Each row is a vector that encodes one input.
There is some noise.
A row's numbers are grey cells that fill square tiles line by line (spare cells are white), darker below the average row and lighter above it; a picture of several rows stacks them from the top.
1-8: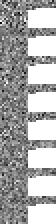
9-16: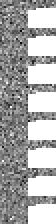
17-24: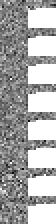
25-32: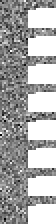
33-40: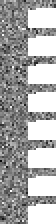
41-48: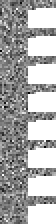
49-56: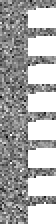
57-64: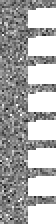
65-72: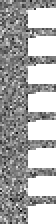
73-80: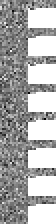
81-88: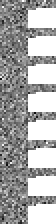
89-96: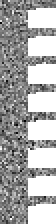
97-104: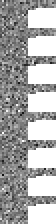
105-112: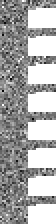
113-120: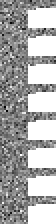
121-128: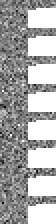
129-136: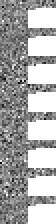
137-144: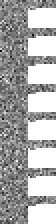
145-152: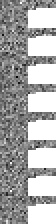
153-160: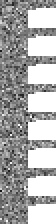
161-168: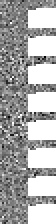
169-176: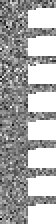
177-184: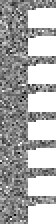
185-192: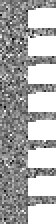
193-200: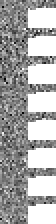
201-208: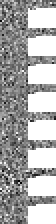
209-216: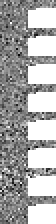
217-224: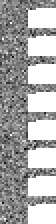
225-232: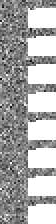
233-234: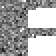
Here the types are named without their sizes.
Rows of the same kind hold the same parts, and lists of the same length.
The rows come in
2 kinds.
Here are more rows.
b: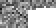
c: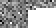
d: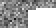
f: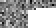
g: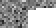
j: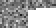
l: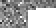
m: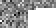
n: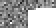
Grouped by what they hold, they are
b, c, g, m
d, f, j, l, n

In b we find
a point on a circle and a point on a line.
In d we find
a point on each of two circles and a point on a line.
